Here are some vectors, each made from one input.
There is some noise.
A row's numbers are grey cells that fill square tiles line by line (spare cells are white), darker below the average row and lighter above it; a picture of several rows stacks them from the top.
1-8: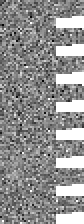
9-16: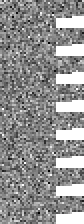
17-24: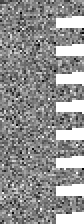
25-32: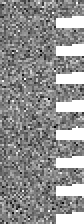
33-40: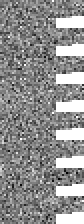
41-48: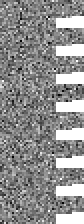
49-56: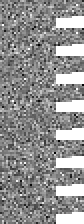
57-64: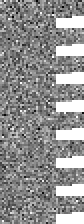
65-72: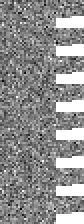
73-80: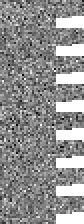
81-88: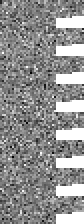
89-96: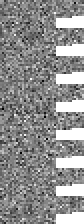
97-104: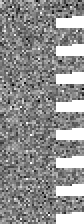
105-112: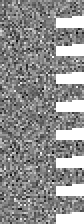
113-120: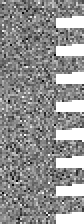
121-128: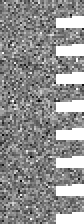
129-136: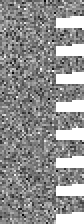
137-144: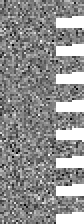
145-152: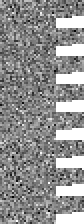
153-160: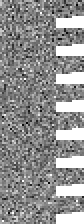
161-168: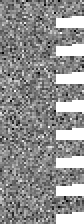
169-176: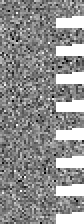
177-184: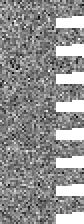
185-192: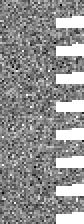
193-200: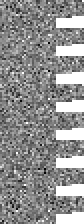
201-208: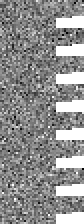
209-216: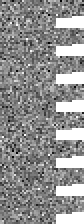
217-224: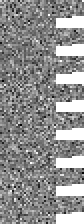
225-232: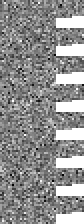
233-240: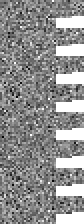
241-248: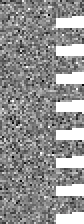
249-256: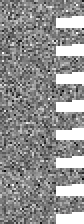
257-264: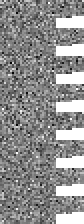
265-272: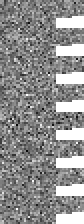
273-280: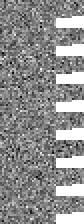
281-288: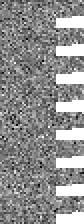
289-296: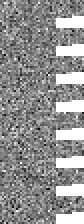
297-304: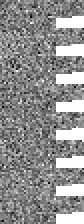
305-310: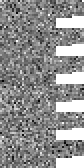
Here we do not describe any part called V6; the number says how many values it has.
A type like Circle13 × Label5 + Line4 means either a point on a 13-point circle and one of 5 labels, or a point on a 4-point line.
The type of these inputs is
(Bool × Circle11 + Unit) × (Line7 + V6) + Line9.
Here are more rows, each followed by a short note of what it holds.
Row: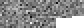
a point on an 11-point circle, a true/false value and a value of V6
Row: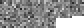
a point on an 11-point circle, a true/false value and a value of V6
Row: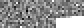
a point on a 7-point line
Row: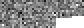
a point on a 7-point line
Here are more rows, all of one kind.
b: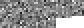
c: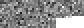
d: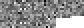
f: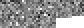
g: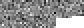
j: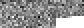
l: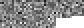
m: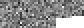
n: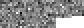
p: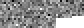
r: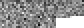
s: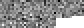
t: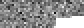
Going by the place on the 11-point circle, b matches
f, l and s.
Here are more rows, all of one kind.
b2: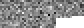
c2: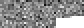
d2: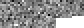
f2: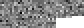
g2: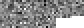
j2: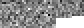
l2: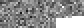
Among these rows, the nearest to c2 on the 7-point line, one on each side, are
b2 and g2.
